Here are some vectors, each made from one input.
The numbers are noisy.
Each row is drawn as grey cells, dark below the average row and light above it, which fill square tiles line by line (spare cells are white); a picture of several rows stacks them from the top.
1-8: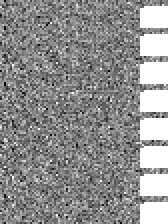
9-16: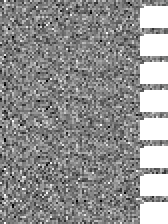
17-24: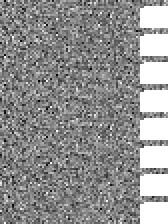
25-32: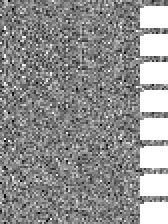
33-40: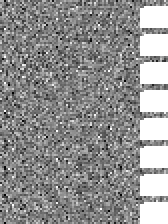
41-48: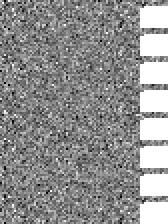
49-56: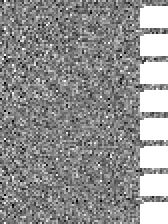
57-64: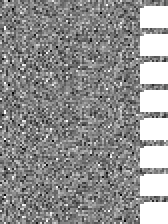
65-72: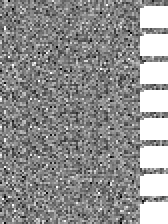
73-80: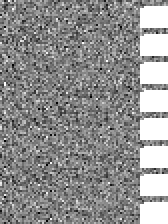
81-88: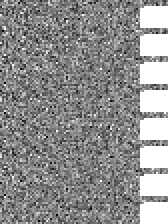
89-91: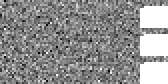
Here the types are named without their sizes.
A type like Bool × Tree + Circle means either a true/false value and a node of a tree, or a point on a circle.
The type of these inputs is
Bool × Label.
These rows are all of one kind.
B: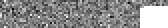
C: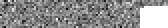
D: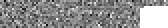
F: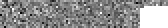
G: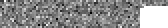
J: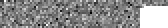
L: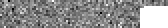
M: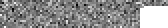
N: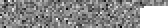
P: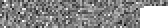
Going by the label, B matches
C and N.
